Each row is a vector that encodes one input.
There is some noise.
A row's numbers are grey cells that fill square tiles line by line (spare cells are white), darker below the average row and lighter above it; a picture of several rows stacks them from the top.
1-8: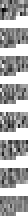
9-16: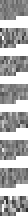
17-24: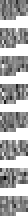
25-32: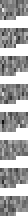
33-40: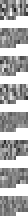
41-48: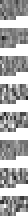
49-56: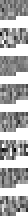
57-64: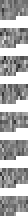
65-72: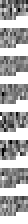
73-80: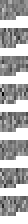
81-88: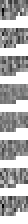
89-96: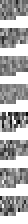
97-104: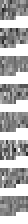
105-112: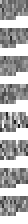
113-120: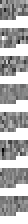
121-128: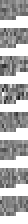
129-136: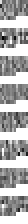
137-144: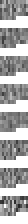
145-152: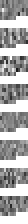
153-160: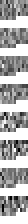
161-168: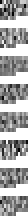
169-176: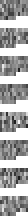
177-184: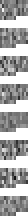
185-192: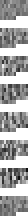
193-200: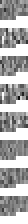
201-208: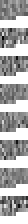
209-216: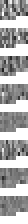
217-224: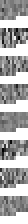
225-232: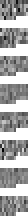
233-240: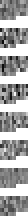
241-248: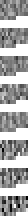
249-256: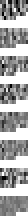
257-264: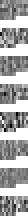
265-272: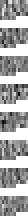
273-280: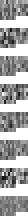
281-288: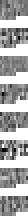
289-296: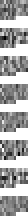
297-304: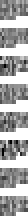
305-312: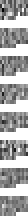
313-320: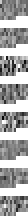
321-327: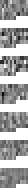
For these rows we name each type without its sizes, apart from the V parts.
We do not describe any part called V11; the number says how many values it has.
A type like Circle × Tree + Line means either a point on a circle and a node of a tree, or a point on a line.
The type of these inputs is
List(Circle) + Tree + V11 × V11.
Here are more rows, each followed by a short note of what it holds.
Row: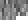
a list of three items
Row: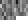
a list of three items
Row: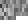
the empty list
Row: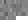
a list of three items
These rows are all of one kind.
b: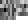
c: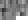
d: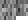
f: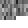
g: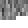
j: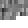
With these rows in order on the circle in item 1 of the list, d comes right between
c and j.
